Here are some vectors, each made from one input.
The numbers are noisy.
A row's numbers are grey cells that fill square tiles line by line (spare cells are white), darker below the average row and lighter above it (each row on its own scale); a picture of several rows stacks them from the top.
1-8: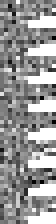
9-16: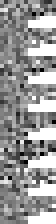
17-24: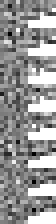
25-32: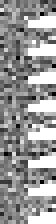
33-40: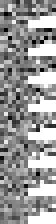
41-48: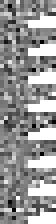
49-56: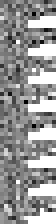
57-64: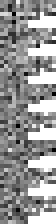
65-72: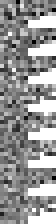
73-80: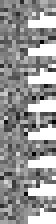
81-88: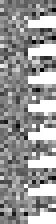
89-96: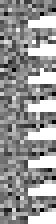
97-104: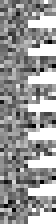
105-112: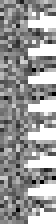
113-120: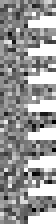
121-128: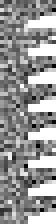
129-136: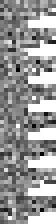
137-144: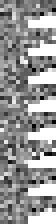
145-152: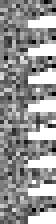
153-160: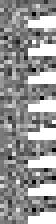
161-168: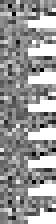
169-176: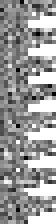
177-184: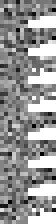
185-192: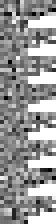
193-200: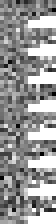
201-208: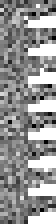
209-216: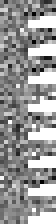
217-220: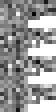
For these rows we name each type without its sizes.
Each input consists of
a point on a line and a true/false value, together with either a point on a circle, or a fixed value.
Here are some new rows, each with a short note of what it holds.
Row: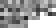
a point on a line and a true/false value
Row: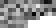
a point on a line and a true/false value
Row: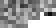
a point on a circle, a point on a line and a true/false value
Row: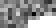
a point on a line and a true/false value
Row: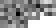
a point on a circle, a point on a line and a true/false value
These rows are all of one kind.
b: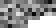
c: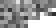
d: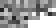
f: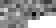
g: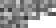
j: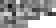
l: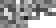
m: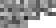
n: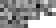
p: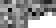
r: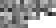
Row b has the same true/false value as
f and p.
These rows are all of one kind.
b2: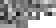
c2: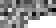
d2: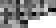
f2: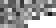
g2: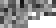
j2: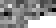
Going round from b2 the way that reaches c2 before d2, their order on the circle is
b2, f2, j2, g2, c2, d2.
